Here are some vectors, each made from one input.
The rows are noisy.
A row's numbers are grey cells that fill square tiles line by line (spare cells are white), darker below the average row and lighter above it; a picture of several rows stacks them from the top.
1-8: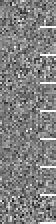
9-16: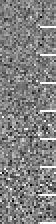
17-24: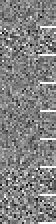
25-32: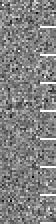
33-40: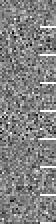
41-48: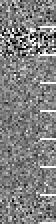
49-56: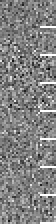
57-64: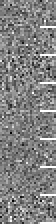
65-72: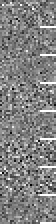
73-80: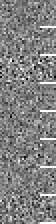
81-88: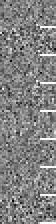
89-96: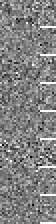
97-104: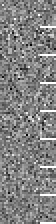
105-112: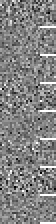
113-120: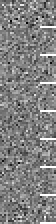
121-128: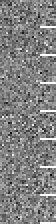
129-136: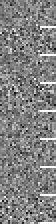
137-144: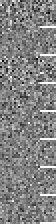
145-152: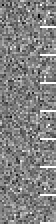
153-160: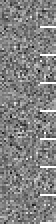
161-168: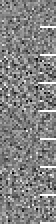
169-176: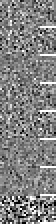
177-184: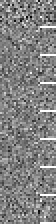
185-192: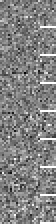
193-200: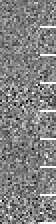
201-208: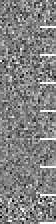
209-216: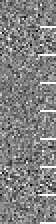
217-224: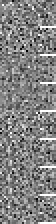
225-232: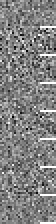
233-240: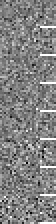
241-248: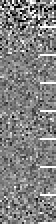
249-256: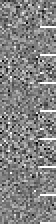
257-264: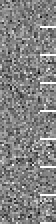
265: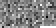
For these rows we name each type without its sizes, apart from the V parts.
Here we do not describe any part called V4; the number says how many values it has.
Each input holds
a list of items, each a point on a line and a value of V4.
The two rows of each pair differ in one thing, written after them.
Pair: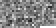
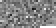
the value of V4 in item 1 of the list
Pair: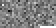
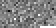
the place on the line in item 1 of the list
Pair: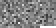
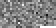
the place on the line in item 1 of the list
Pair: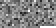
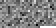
the place on the line in item 1 of the list
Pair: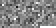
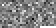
the value of V4 in item 1 of the list
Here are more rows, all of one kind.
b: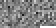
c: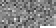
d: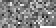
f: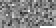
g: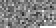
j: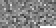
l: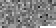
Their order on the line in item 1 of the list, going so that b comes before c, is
d, g, b, f, l, j, c.
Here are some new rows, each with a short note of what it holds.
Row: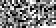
the empty list
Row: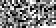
the empty list
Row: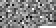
a list of one item
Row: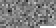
a list of three items
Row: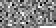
a list of one item
